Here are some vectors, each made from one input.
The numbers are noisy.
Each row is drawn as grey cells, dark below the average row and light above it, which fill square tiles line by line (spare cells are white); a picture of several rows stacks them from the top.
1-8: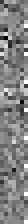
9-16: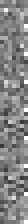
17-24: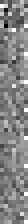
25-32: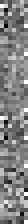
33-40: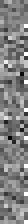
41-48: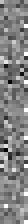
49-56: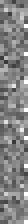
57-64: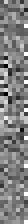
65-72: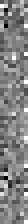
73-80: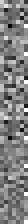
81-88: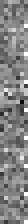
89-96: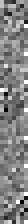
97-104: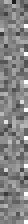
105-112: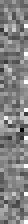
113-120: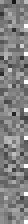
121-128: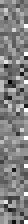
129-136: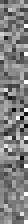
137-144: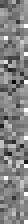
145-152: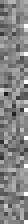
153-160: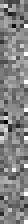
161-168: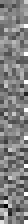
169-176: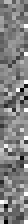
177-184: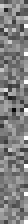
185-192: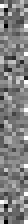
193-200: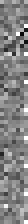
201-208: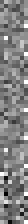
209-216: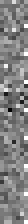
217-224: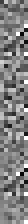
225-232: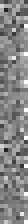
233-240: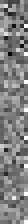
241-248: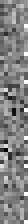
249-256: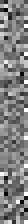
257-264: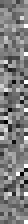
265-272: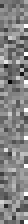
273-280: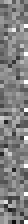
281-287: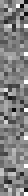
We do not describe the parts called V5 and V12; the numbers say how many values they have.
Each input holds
either one of 9 labels, or a true/false value, a value of V5 and a value of V12.
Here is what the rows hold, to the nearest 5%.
About 30% of them hold one of 9 labels. The rest hold a true/false value, a value of V5 and a value of V12.
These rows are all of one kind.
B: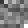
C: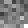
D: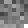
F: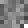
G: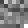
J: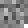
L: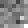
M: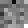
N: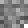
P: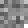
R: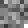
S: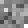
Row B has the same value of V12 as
G and R.
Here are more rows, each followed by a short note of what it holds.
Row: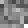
a true/false value, a value of V5 and a value of V12
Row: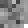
a true/false value, a value of V5 and a value of V12
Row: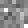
a true/false value, a value of V5 and a value of V12
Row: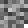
one of 9 labels
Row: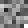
one of 9 labels
